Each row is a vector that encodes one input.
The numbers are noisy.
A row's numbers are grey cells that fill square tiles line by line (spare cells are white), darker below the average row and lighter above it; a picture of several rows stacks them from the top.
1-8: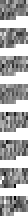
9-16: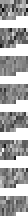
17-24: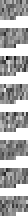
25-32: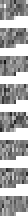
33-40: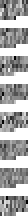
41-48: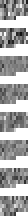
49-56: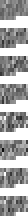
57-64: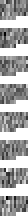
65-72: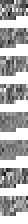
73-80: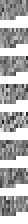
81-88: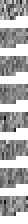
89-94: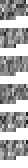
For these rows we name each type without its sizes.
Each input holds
a point on a line.
